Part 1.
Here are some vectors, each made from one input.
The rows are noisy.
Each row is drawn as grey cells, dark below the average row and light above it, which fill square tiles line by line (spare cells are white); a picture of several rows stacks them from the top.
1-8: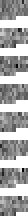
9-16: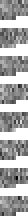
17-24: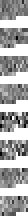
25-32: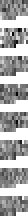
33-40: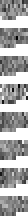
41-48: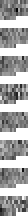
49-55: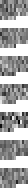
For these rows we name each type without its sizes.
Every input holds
either a fixed value, or a point on each of two lines, or a node of a tree.
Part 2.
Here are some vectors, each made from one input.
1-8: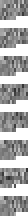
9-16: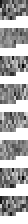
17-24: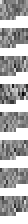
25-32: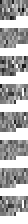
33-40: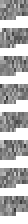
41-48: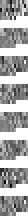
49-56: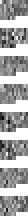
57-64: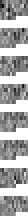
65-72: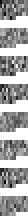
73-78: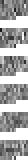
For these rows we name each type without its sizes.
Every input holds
either a node of a tree, or three true/false values.
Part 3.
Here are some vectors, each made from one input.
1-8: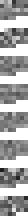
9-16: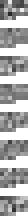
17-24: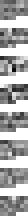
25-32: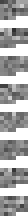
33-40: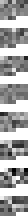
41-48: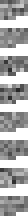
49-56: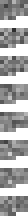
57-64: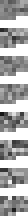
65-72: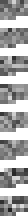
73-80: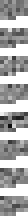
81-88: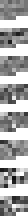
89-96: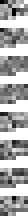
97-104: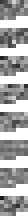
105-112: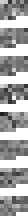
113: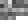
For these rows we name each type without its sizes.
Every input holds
either a point on a line, or four true/false values.
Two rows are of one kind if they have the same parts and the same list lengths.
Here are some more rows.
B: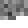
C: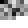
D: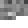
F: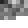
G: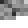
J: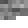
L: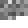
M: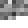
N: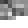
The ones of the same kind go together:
B, C, D, F, G, J, N
L, M

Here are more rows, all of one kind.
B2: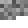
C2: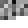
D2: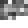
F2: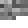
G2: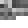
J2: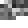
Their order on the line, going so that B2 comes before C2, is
B2, F2, C2, J2, G2, D2.
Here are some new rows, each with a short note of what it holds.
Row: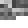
a point on a line
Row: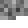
four true/false values
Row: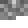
four true/false values
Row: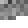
four true/false values
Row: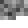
four true/false values
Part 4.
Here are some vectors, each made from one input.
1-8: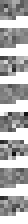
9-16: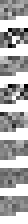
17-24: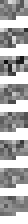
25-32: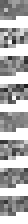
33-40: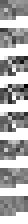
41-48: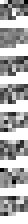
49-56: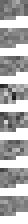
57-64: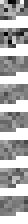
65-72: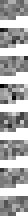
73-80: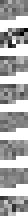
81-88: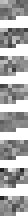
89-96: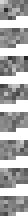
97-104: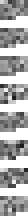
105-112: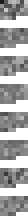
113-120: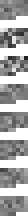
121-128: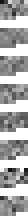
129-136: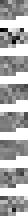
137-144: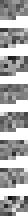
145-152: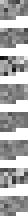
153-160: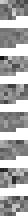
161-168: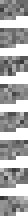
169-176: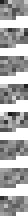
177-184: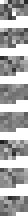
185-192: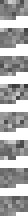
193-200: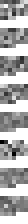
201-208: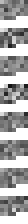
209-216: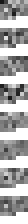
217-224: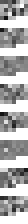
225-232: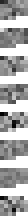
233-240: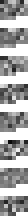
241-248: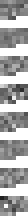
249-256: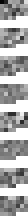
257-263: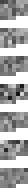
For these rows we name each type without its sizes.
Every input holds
a point on a line, together with either a fixed value, or four true/false values.
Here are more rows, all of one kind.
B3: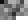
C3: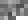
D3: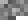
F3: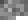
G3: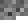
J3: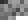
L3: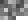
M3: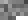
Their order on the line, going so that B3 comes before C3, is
L3, B3, D3, M3, C3, J3, F3, G3.
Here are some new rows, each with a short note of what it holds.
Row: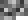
a point on a line
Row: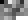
a point on a line and four true/false values
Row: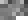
a point on a line
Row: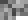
a point on a line
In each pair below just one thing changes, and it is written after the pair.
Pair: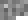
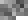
the place on the line
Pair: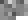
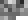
the place on the line
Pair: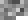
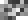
one of the four true/false values
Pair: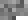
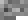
the place on the line
